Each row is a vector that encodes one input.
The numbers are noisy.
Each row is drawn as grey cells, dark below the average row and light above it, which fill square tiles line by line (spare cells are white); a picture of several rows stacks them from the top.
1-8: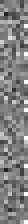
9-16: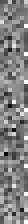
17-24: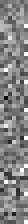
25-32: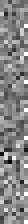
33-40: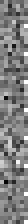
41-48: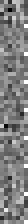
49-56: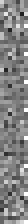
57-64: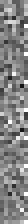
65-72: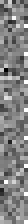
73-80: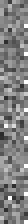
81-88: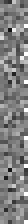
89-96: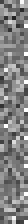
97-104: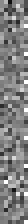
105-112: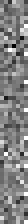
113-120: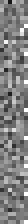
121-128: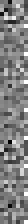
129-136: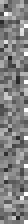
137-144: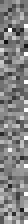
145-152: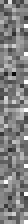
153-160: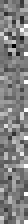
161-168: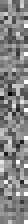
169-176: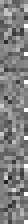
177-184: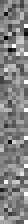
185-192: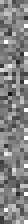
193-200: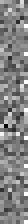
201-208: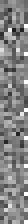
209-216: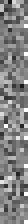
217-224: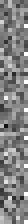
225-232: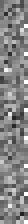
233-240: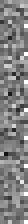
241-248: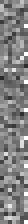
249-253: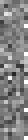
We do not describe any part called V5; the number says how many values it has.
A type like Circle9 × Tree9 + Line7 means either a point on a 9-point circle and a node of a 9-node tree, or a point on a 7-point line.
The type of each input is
Bool × (Line8 + V5) + Label11.
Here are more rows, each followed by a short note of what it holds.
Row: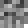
a point on an 8-point line and a true/false value
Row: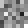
one of 11 labels
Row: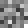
one of 11 labels
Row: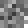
a true/false value and a value of V5
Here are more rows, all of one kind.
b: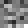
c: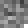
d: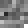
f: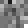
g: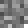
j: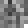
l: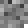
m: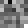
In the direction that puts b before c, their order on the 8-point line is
g, b, l, f, m, j, c, d.
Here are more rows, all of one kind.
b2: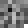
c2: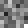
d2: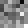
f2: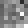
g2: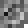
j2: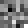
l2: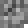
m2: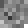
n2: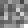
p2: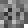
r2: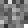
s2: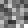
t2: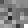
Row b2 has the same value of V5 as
c2, p2, r2 and s2.
